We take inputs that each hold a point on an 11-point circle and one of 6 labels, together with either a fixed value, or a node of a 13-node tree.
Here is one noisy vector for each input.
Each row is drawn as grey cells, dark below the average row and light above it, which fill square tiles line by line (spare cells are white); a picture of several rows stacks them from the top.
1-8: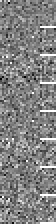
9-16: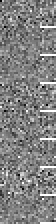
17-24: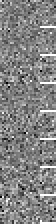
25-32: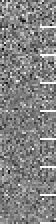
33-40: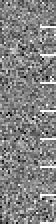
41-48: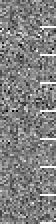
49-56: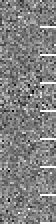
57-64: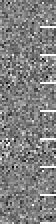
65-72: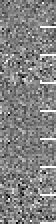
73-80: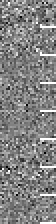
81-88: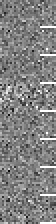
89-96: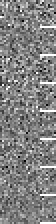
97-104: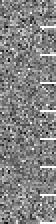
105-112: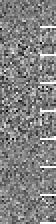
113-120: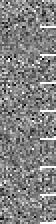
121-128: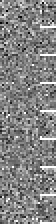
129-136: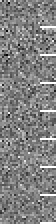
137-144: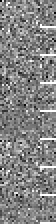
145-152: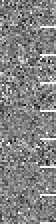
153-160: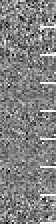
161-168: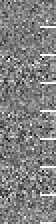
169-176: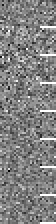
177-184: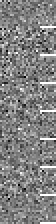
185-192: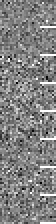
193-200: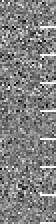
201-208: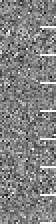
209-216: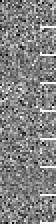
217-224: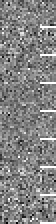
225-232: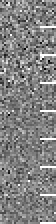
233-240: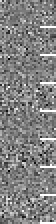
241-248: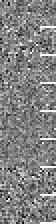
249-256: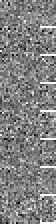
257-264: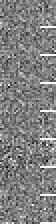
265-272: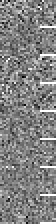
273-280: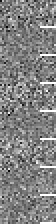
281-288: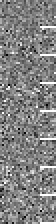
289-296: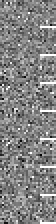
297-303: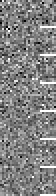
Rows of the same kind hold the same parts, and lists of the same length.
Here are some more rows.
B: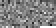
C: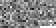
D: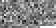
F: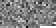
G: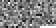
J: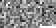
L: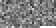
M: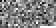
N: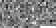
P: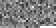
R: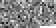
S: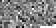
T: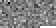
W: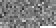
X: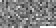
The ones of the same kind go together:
B, F, L, N, P, T, W, X
C, D, G, J, M, R, S

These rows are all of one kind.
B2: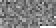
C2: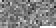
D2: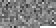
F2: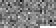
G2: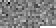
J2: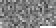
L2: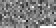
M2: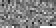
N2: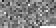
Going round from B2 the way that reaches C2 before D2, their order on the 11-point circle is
B2, C2, N2, G2, M2, D2, F2, L2, J2.
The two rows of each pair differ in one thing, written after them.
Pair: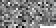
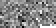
the place on the 11-point circle
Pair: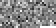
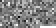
the place on the 11-point circle
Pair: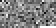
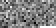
the node of the tree
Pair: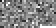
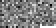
the node of the tree
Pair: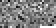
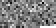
the place on the 11-point circle
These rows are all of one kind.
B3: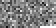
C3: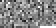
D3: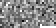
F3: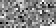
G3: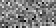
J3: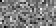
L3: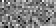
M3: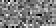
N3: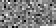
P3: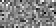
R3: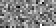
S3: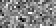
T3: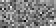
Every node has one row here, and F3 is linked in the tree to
P3.
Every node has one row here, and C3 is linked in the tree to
D3 and P3.
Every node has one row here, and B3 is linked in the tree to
R3.
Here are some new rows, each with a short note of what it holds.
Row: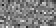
a point on an 11-point circle and one of 6 labels
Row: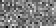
a point on an 11-point circle, one of 6 labels and a node of a 13-node tree
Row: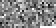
a point on an 11-point circle, one of 6 labels and a node of a 13-node tree
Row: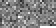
a point on an 11-point circle and one of 6 labels
